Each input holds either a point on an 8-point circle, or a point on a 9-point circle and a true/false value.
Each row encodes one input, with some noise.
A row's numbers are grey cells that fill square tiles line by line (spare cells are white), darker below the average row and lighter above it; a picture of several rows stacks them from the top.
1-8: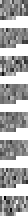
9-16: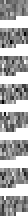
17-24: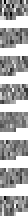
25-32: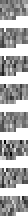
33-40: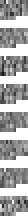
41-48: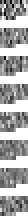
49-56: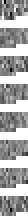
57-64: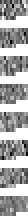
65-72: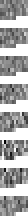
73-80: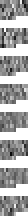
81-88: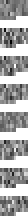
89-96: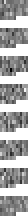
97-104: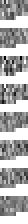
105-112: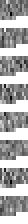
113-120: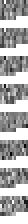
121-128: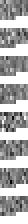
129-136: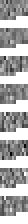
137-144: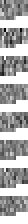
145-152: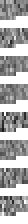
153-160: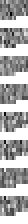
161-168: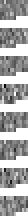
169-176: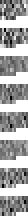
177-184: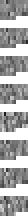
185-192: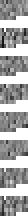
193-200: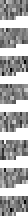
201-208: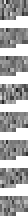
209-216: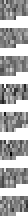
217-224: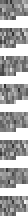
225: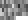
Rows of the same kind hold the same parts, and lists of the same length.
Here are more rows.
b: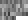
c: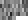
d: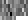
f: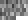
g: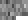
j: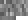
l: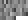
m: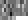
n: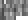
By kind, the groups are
b, f, g, j, l, n
c, d, m

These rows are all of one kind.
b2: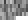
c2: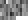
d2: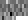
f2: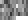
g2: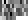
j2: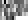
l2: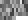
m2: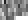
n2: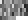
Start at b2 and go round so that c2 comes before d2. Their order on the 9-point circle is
b2, n2, c2, d2, g2, f2, l2, j2, m2.
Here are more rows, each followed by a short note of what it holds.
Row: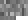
a point on an 8-point circle
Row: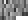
a point on an 8-point circle
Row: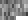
a point on an 8-point circle
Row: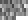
a point on an 8-point circle
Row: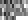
a point on an 8-point circle
